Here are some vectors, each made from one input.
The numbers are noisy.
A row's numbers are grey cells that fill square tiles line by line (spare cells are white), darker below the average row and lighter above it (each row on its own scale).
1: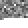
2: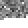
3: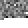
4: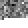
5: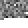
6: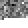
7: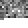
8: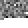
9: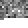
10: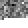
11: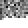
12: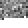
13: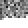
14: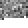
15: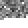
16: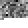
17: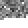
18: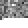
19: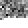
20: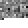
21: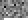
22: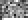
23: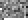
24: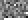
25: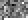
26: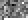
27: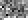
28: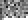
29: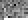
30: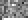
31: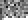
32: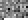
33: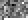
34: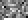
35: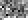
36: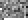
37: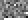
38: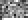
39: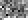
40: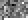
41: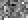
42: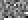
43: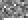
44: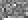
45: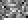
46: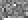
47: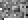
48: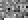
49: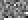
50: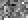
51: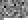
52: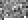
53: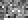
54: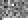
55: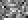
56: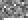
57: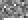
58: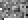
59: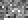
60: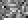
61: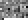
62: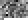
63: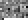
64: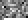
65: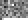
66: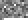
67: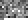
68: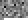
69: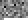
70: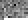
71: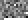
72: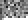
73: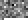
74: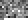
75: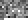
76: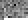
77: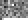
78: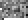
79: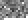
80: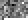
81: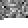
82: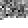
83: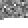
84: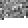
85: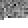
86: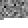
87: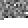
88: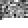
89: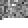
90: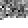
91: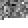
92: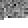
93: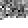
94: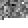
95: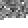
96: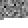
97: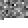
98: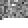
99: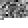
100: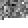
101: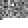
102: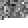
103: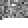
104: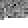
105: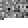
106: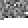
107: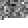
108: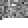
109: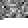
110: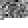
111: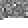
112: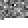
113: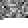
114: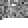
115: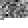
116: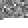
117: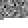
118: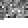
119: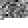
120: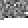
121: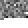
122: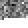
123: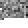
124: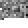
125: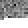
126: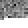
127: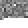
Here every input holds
either a point on a 5-point line, or four true/false values.
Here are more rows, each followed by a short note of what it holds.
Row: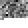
four true/false values
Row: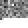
four true/false values
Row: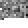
a point on a 5-point line
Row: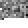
a point on a 5-point line
